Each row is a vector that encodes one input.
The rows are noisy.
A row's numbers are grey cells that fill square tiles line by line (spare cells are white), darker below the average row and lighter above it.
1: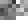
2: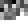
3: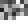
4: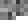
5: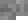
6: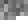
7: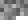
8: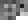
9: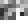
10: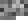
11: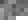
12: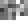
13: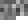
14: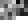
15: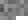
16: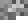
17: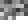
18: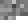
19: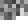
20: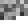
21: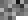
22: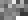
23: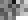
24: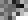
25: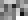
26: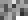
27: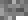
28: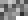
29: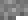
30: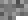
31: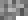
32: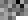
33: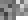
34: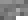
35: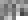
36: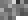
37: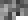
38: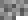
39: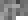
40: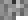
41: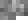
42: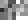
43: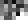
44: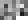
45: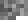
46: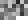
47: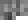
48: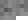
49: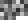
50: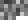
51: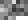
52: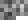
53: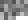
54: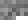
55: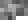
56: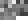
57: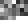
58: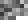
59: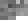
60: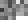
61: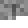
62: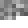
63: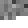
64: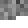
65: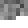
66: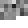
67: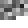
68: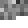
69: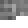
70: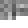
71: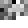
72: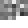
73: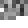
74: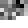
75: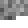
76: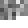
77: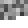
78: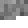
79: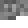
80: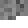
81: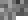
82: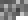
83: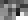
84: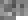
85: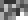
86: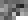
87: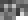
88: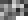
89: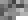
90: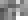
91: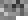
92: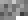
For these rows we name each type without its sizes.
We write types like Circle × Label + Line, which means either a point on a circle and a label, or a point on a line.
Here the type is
(Line + Tree) × Tree.
